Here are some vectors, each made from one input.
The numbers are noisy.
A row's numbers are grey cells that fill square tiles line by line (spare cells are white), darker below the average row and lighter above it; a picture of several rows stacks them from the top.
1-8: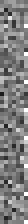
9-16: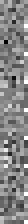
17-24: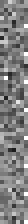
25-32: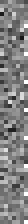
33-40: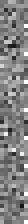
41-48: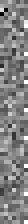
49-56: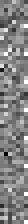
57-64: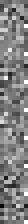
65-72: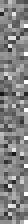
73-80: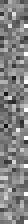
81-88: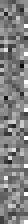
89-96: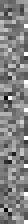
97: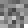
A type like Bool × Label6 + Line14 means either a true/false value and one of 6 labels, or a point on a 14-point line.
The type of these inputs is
Line5 + Line7 + Line9.
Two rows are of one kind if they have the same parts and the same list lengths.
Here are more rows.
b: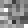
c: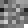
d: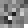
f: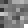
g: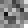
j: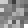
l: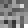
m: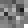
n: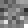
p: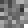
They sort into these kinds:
b, j, l
c, f, g, m, n, p
d

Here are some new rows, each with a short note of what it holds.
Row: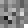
a point on a 5-point line
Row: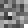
a point on a 7-point line
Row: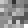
a point on a 9-point line
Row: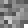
a point on a 9-point line
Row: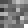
a point on a 7-point line
